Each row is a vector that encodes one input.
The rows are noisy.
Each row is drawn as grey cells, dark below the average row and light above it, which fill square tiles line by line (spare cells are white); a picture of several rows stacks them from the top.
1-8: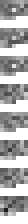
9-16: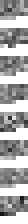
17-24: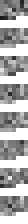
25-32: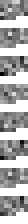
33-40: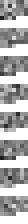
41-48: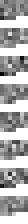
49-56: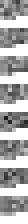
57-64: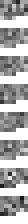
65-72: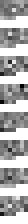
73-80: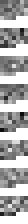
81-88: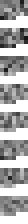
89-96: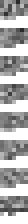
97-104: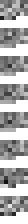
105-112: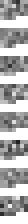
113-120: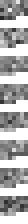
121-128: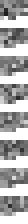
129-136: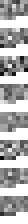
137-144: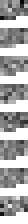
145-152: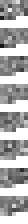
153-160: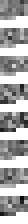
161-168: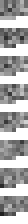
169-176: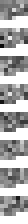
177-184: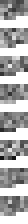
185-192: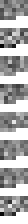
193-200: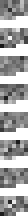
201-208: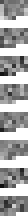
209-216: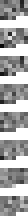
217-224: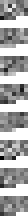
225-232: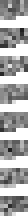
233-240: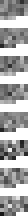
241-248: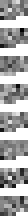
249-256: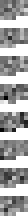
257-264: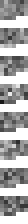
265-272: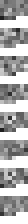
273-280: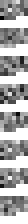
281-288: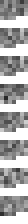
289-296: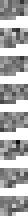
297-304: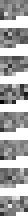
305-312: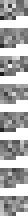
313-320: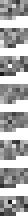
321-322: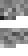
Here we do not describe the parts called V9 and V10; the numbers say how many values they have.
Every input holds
one of 8 labels, together with either four true/false values, or a value of V9 and a value of V10.
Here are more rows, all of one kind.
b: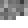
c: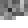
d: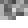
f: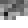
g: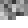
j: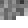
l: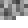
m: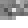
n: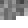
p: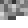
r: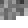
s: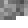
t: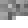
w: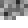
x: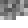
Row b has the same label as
j, n, r and s.
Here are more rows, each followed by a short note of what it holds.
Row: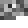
one of 8 labels, a value of V9 and a value of V10
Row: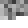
one of 8 labels and four true/false values
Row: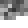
one of 8 labels and four true/false values
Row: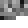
one of 8 labels, a value of V9 and a value of V10
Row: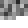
one of 8 labels and four true/false values
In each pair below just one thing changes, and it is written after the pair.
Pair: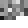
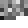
the value of V10
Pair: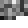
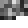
the value of V9
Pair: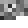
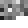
the label
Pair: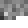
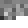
the value of V9
